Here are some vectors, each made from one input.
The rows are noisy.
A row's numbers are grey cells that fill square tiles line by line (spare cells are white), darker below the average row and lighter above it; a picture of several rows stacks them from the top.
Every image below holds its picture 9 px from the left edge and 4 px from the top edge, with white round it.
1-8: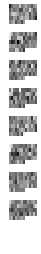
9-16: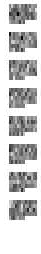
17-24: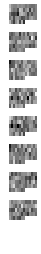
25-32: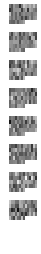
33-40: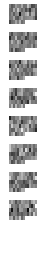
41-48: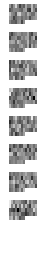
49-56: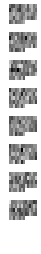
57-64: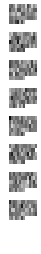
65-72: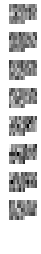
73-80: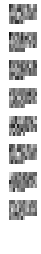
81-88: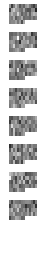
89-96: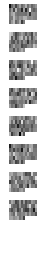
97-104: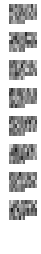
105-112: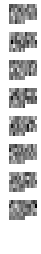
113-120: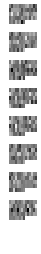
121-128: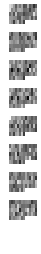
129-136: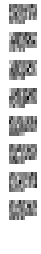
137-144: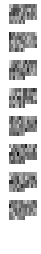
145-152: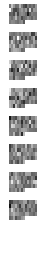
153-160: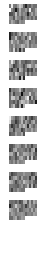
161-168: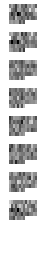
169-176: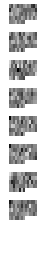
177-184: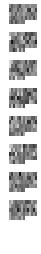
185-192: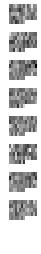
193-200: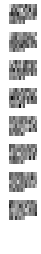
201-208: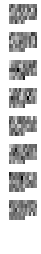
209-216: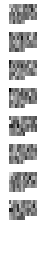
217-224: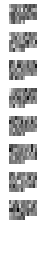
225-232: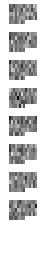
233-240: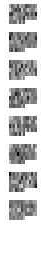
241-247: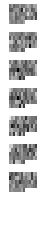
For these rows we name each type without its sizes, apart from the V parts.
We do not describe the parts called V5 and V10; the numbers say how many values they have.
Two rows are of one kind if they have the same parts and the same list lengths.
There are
2 kinds of row.
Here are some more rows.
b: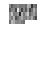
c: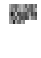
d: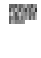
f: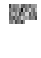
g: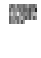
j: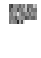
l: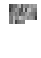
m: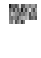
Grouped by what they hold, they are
b, d, f, g, j, l, m
c

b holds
a point on each of two lines and a value of V5.
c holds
a point on a line, a value of V5 and a value of V10.
